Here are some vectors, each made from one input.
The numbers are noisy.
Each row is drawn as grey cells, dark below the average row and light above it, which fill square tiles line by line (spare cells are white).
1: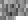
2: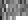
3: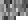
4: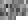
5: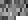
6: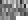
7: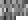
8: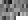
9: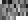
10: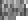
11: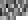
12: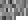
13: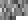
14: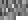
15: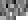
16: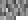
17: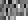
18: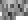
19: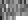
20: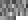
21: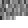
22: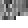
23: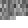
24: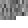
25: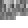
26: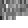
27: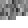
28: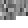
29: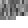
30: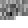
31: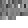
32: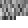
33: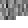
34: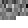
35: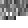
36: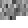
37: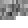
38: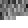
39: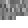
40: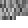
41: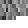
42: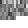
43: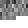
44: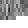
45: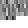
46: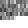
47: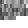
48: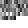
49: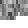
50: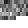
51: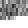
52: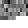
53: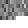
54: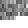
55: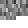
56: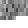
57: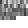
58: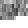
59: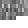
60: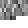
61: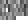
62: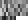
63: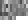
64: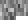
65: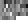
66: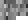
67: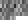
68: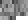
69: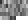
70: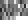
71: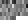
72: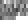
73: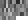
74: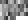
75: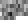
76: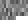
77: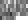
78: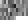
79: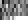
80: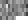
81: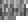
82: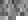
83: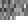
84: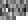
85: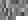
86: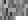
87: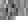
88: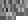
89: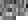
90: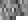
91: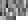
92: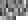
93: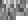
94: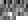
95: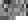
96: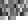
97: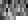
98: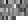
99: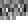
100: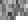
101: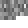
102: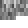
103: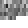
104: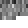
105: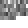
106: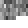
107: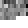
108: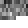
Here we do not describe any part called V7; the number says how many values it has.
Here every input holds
a point on a 10-point circle, together with either a point on a 10-point circle, or a value of V7.
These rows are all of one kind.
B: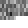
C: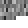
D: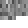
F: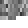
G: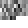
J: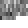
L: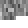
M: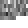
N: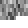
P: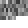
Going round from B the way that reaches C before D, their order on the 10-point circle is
B, L, C, P, G, D, F, M, J, N.
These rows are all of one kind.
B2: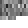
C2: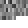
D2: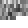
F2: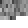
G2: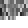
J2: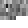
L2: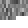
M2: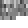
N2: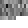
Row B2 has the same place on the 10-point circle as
J2 and N2.
